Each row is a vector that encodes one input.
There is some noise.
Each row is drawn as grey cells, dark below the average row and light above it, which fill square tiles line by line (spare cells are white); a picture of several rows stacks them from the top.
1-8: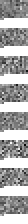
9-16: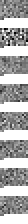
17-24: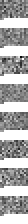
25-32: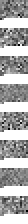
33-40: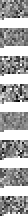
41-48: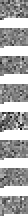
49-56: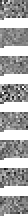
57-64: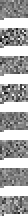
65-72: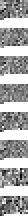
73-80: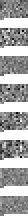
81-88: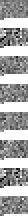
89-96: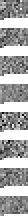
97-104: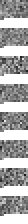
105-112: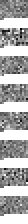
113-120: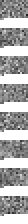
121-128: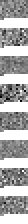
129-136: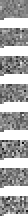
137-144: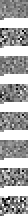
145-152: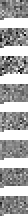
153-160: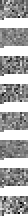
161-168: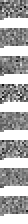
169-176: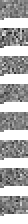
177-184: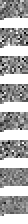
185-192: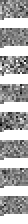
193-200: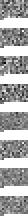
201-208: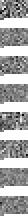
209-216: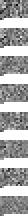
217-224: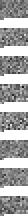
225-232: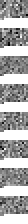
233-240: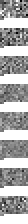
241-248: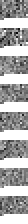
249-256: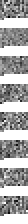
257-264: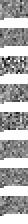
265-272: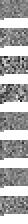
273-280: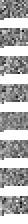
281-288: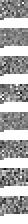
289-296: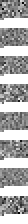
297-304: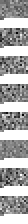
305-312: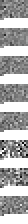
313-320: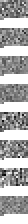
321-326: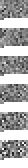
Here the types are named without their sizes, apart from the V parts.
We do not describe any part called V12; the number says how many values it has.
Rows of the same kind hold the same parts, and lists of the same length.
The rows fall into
2 kinds.
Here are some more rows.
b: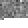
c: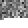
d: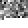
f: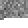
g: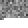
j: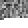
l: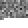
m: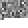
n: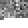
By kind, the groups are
b, c, f, g, m
d, j, l, n

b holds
a point on a line and a true/false value.
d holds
a true/false value and a value of V12.
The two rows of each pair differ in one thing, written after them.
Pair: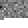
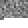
the true/false value
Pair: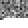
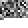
the true/false value
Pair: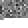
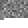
the value of V12
